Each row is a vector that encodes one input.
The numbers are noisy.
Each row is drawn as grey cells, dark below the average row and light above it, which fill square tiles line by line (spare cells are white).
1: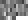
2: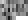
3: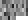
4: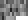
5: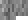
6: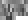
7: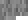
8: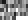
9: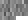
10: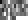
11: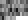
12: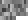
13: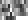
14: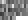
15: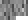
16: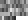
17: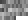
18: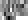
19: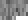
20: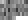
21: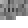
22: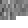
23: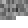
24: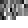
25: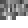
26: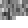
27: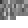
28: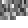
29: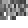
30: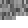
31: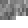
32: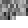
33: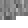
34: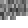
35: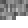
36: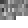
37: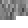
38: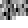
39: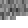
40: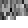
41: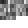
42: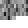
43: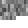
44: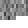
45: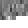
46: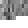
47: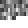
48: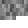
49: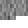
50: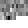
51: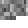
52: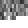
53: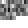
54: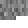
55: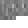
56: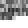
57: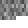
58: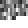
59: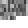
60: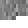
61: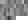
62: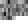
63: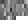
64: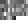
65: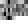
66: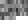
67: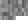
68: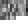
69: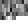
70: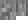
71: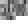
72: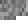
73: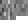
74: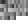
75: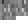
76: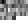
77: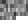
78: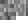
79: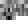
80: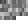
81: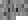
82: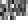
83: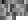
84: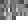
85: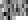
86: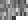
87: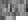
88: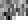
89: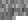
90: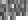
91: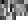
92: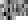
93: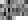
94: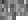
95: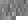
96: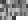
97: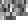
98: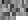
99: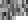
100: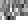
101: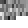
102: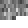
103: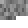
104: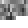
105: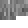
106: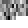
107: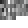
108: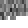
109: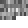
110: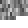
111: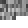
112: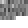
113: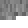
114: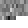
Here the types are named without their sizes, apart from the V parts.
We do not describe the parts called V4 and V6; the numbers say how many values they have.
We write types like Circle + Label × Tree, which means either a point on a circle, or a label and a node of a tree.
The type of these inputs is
Bool × V4 + (Circle + Unit) × V6.
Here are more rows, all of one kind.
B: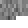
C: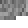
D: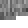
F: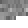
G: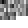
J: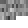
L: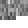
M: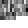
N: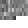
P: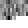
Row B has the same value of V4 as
D, L, M and N.
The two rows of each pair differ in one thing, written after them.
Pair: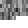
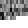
the true/false value
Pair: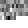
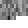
the value of V4
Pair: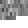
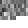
the true/false value
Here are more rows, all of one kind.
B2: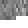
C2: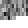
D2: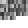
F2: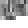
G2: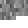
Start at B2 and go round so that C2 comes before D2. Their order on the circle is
B2, C2, D2, F2, G2.
